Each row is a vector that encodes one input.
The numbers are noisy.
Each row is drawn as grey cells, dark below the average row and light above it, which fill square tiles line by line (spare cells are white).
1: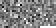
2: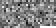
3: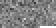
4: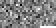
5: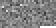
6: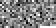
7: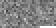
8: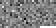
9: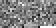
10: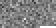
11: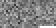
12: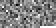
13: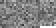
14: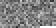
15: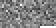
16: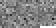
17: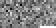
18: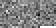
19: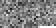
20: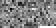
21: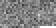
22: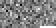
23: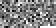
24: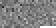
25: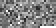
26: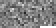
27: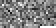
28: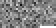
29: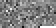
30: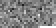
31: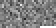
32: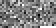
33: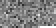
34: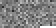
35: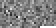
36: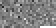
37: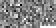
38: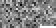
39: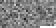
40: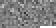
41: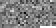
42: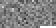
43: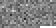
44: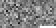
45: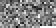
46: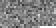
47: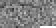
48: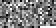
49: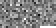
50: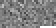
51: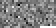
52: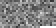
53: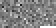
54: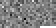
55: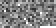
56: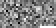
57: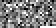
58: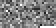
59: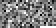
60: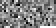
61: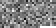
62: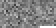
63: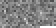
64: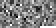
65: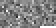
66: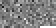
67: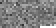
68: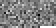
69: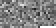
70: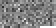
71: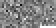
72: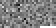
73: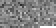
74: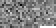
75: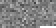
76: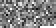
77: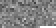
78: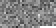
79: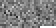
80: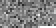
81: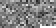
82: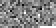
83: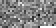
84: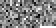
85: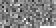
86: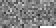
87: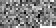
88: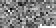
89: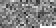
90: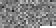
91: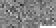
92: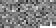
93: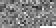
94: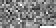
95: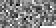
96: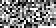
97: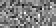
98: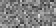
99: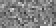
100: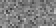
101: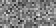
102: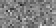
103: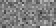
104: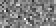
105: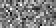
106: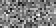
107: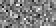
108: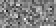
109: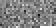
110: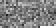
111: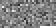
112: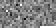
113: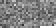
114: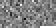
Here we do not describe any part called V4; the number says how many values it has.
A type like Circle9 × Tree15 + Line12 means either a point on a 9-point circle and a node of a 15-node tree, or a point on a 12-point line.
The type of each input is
List2(Bool × V4).
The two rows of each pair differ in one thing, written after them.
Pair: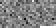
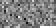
the value of V4 in item 1 of the list
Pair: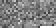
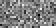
the value of V4 in item 1 of the list
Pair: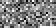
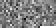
the value of V4 in item 1 of the list
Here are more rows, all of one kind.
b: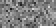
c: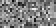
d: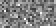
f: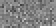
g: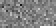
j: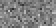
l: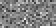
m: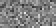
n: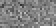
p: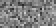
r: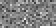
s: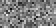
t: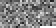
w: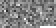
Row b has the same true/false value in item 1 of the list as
j, p and s.
